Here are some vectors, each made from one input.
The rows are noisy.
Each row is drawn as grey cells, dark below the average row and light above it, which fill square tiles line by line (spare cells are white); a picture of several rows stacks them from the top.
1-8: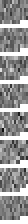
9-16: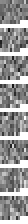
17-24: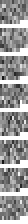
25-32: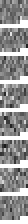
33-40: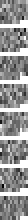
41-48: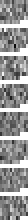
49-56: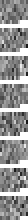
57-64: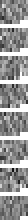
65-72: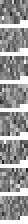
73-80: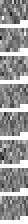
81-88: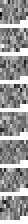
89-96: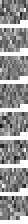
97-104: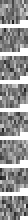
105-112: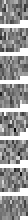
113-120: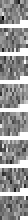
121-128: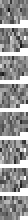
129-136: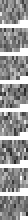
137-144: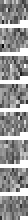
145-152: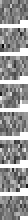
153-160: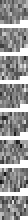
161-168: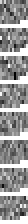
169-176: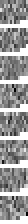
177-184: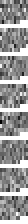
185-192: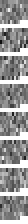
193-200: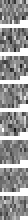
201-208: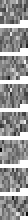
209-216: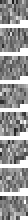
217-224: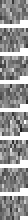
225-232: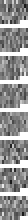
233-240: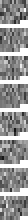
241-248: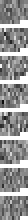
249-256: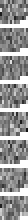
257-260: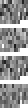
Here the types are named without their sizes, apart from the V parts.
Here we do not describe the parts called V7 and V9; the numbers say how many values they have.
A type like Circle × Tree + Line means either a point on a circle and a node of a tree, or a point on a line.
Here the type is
(Circle × (Line + V9) + Label) × V7.
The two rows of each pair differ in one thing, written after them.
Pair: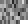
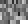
the place on the circle
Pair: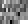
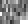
the place on the circle
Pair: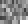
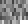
the value of V9
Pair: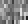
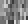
the value of V9
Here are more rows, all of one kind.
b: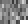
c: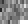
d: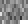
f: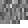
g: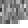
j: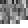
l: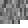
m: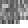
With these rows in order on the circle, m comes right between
b and g.
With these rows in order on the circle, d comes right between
b and f.
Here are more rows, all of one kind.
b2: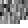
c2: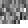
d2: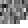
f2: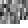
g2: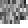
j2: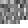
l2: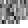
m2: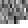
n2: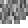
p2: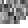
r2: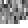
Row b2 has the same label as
f2, j2 and r2.
